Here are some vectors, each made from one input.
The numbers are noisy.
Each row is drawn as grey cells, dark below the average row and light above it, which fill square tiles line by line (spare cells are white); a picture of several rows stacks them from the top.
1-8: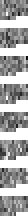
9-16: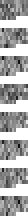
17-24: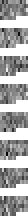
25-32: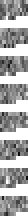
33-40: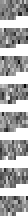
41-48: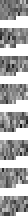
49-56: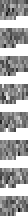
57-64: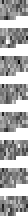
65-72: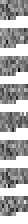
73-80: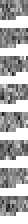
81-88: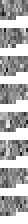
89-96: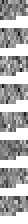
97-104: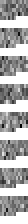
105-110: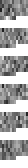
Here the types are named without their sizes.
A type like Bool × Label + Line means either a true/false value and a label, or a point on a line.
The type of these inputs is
Line × (Tree × Tree + Unit).
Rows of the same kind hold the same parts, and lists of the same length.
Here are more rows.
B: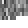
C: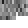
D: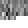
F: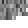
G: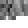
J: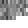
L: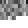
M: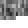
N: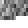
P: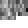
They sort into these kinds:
B, D, G, L, M, N, P
C, F, J

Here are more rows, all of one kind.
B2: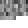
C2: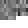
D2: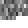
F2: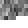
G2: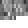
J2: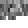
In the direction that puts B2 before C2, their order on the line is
B2, C2, F2, D2, G2, J2.
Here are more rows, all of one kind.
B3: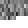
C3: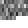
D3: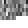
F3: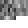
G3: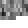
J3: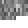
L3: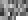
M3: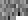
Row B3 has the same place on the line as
C3 and L3.
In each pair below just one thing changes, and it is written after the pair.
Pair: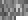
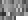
the node of one of the two trees
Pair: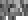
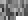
the place on the line
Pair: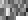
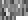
the place on the line
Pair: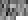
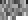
the place on the line
